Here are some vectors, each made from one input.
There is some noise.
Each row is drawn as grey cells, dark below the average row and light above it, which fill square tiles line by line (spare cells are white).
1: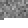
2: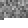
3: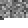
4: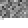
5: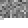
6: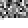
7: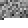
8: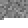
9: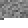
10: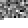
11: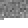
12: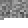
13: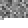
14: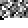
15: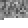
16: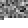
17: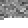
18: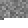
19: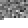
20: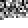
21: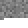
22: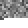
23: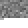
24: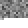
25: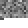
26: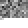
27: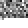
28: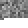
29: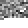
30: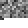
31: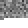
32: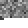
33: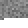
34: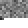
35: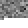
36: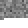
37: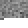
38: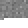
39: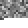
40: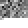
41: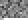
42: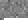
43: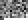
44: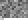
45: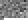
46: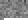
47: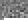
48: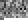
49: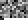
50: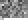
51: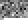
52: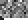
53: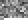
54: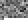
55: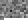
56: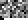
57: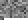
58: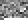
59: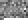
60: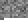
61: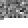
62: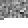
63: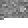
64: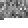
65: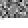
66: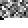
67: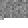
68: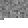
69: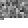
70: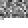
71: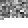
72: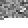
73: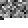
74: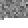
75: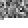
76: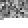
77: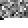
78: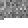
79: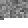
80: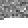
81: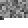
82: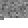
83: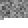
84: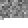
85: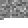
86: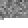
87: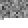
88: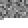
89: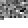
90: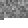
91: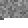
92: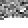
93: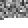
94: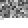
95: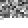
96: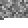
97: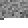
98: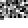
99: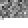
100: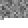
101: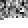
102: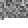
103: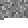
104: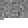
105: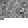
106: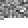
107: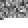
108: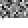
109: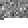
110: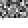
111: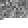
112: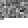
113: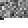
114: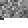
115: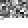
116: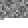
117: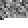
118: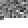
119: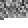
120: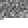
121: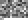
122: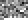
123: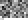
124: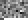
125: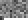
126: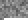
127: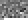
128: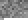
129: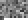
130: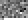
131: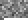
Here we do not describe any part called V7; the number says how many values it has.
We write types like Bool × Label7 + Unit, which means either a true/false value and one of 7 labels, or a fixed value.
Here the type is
Bool × (Circle10 + V7).
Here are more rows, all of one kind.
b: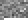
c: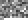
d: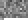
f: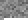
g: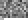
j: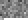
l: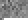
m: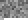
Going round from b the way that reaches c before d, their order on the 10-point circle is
b, g, l, c, j, d, f, m.
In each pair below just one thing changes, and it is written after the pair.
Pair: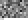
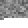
the true/false value
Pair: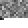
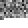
the place on the 10-point circle
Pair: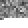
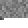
the true/false value
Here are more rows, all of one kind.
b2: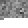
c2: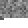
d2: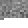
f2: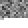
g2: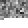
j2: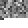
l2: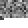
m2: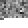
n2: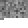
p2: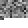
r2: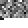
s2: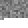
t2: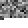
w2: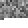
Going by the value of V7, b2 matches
c2, d2, f2 and l2.
